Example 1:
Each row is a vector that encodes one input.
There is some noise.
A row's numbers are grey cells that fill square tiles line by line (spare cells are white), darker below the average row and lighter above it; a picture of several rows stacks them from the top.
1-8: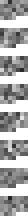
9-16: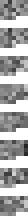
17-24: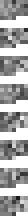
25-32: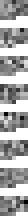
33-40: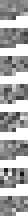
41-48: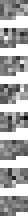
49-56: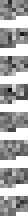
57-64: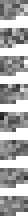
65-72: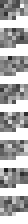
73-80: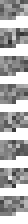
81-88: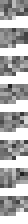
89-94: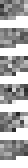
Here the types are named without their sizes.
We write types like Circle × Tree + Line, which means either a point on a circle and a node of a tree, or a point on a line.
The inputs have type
Tree.
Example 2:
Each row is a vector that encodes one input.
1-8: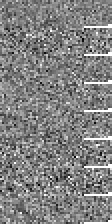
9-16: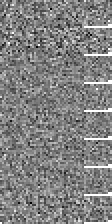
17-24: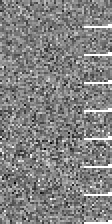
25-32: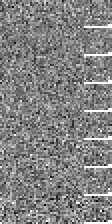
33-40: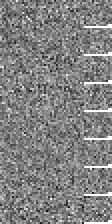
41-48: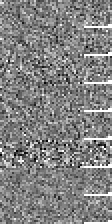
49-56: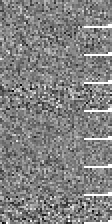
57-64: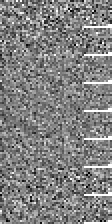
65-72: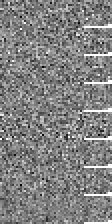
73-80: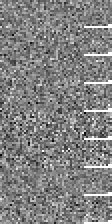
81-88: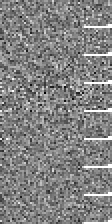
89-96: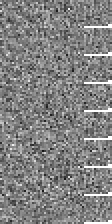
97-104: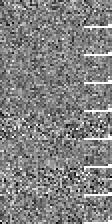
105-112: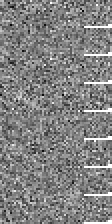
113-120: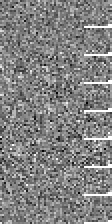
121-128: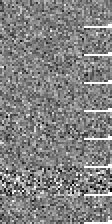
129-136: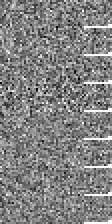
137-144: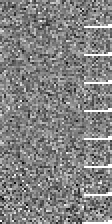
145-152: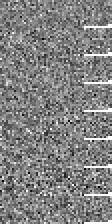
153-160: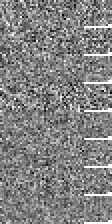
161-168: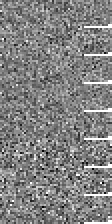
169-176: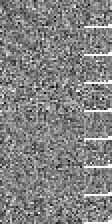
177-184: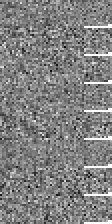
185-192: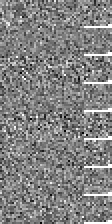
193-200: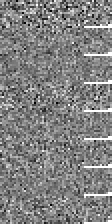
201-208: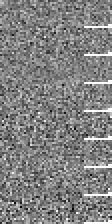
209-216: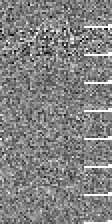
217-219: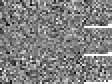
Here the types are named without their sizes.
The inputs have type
Line.
